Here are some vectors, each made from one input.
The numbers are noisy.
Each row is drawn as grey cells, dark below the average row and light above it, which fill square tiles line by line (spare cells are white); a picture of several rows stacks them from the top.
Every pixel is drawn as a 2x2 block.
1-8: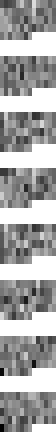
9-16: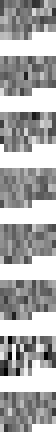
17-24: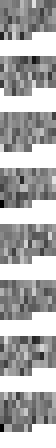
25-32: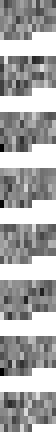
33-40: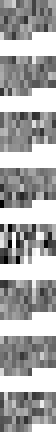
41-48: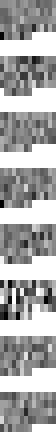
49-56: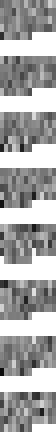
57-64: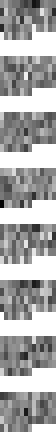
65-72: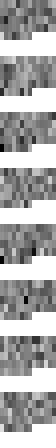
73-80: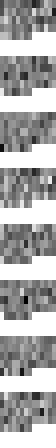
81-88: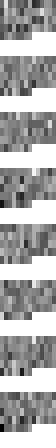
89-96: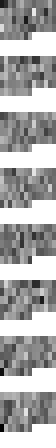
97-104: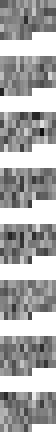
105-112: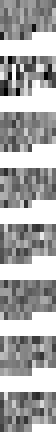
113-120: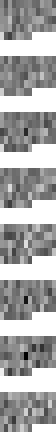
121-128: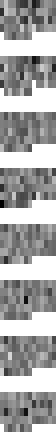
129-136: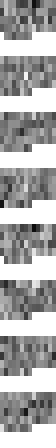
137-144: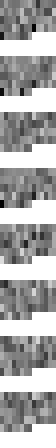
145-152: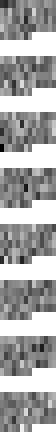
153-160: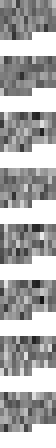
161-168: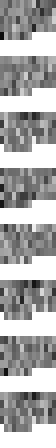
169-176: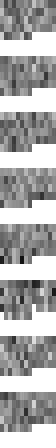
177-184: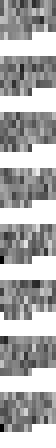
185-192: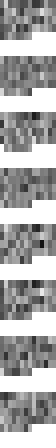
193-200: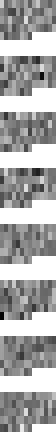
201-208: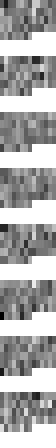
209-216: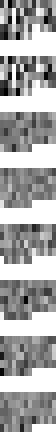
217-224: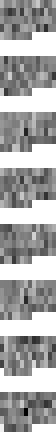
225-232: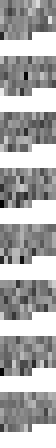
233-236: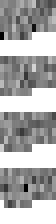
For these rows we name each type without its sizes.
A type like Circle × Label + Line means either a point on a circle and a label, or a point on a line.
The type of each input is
List(Line).
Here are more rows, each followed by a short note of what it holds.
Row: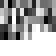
the empty list
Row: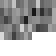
a list of two items
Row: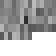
a list of three items
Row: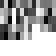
the empty list
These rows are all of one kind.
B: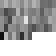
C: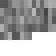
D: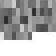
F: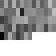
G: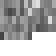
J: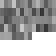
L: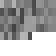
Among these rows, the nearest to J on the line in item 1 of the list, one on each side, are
D and L.
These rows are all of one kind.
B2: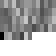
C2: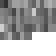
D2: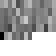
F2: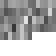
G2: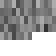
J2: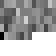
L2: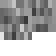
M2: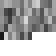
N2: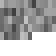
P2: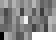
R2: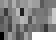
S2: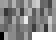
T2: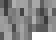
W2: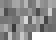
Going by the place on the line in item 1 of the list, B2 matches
D2, P2 and S2.
